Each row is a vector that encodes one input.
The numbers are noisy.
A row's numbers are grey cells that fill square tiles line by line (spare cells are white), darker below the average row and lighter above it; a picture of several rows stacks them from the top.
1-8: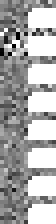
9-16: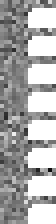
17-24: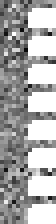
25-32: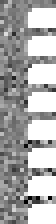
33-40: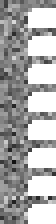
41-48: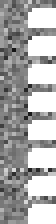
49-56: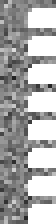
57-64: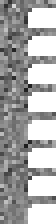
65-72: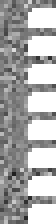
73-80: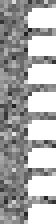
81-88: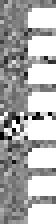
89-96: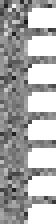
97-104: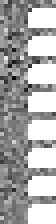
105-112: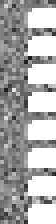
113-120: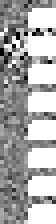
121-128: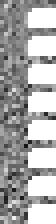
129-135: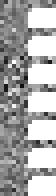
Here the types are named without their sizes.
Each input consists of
either a fixed value, or three true/false values.
